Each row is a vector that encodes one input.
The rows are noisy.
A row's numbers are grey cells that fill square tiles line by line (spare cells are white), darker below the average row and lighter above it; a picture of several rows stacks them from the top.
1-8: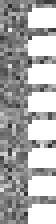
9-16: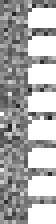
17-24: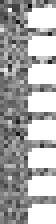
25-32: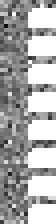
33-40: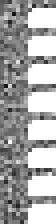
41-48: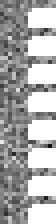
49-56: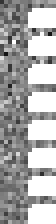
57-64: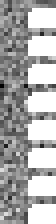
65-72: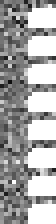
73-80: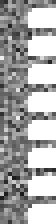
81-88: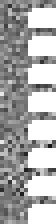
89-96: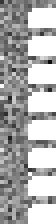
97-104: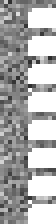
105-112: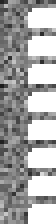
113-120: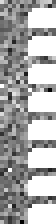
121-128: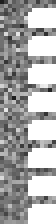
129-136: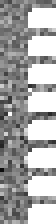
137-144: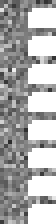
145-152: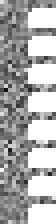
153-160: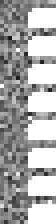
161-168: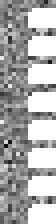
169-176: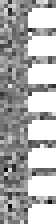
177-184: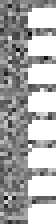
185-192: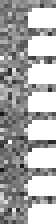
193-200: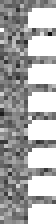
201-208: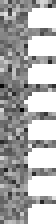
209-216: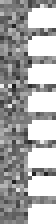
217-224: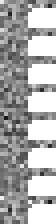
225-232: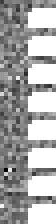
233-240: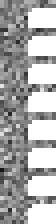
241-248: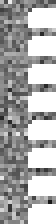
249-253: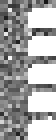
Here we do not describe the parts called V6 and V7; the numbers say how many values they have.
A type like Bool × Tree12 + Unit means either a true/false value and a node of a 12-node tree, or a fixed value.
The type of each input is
Line5 × (Line10 + V6) + Line9 + V7.
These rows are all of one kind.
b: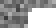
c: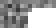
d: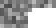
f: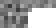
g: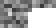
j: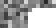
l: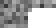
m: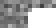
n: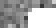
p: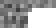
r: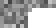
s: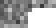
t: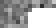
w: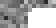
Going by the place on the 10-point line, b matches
c, f and p.
